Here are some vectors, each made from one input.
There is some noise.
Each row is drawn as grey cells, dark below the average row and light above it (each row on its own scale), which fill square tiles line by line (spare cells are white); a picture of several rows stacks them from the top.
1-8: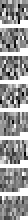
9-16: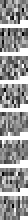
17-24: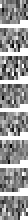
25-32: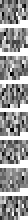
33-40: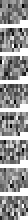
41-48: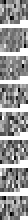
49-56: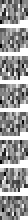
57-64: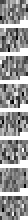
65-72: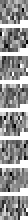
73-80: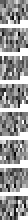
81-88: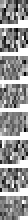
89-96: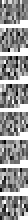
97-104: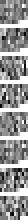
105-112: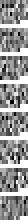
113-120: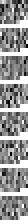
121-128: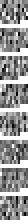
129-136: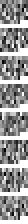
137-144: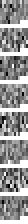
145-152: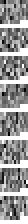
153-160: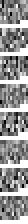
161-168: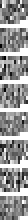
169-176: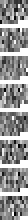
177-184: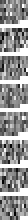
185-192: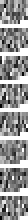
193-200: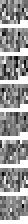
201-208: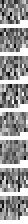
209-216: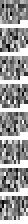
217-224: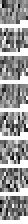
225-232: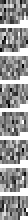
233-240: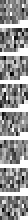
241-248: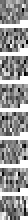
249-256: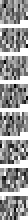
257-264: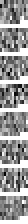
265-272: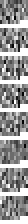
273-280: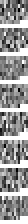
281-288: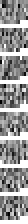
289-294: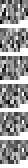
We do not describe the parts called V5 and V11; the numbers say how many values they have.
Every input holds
either a fixed value, or one of 4 labels and a true/false value, or a value of V5 and a value of V11.
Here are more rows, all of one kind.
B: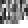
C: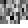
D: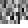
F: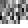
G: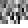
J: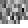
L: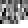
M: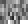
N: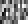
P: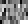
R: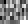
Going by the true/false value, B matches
F and R.
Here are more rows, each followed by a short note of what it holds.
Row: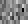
one of 4 labels and a true/false value
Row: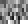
one of 4 labels and a true/false value
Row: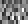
a value of V5 and a value of V11
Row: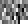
a fixed value
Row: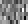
a value of V5 and a value of V11
